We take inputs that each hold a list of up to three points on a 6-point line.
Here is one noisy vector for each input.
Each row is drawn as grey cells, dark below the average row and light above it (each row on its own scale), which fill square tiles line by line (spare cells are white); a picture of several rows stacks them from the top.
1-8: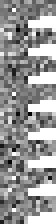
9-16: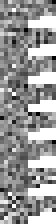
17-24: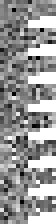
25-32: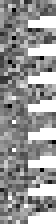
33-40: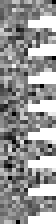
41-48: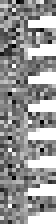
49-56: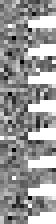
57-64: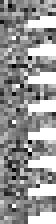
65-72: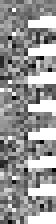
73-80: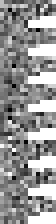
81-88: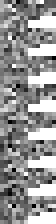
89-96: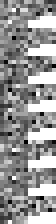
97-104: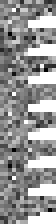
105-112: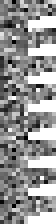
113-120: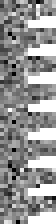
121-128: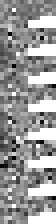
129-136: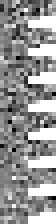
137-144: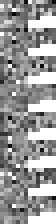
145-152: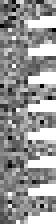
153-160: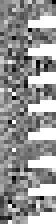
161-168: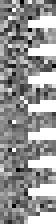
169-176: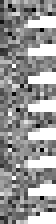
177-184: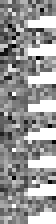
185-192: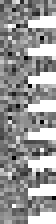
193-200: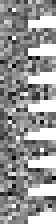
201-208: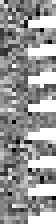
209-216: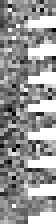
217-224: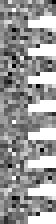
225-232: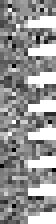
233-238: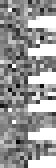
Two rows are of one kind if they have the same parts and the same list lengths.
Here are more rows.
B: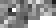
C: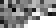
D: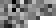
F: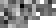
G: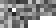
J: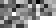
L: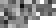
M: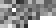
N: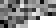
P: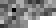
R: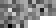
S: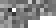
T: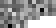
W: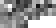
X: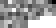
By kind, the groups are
B, C, J, M, W
D, G, N, P, S
F, L
R, T, X

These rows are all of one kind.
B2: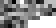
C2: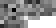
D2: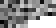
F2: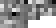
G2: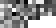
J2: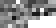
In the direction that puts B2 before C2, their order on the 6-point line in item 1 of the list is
D2, B2, C2, J2, G2, F2.
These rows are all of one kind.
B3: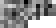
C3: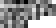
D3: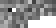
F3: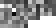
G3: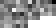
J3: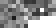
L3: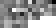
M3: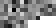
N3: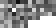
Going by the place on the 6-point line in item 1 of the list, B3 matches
C3 and J3.
